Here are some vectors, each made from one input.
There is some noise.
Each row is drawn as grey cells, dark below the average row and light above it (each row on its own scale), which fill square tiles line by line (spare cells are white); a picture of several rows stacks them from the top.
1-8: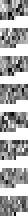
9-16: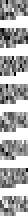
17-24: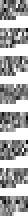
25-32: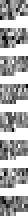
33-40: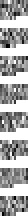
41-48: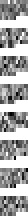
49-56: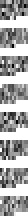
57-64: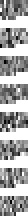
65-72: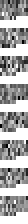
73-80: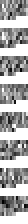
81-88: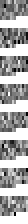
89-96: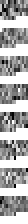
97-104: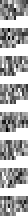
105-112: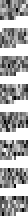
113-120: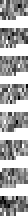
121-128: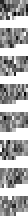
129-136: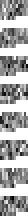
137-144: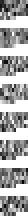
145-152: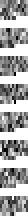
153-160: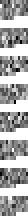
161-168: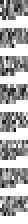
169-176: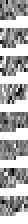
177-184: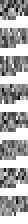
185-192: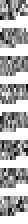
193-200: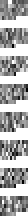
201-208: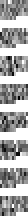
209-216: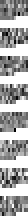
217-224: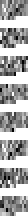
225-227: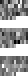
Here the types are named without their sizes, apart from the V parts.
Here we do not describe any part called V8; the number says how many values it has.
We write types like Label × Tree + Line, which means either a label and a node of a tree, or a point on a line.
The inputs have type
Circle × (Circle + V8) + Line.
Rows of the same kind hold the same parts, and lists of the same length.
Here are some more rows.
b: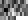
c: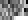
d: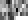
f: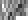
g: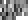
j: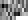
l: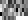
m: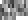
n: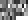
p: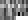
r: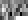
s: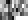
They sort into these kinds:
b, d, f, g, l, m, r, s
c, j, n
p

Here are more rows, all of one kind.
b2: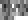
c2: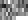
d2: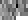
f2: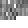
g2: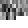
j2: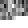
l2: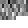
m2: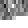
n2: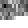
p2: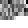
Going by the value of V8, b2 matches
c2, j2, m2 and n2.
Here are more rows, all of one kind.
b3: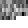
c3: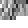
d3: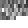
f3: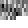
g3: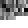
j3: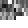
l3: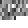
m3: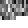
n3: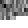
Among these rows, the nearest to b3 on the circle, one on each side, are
c3 and m3.
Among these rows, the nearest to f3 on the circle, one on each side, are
j3 and l3.
